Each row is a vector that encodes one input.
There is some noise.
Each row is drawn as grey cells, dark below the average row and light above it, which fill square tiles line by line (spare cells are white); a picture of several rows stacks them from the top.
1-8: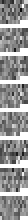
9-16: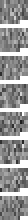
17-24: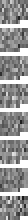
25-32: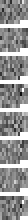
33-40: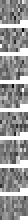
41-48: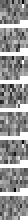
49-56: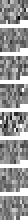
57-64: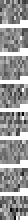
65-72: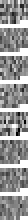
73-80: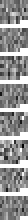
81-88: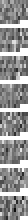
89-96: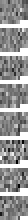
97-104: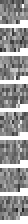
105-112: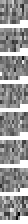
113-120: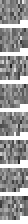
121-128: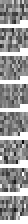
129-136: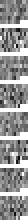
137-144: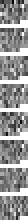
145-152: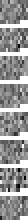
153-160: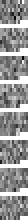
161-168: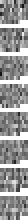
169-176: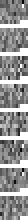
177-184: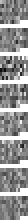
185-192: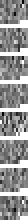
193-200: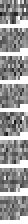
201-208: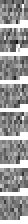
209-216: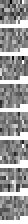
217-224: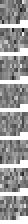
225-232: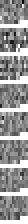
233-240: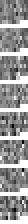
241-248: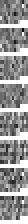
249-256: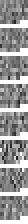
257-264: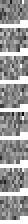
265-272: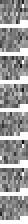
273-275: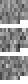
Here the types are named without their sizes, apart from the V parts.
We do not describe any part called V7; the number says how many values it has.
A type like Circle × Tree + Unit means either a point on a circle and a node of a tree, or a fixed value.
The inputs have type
List(Bool × (Line + V7)).
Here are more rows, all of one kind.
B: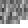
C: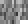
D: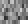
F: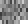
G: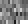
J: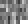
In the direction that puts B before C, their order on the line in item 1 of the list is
B, F, G, C, D, J.
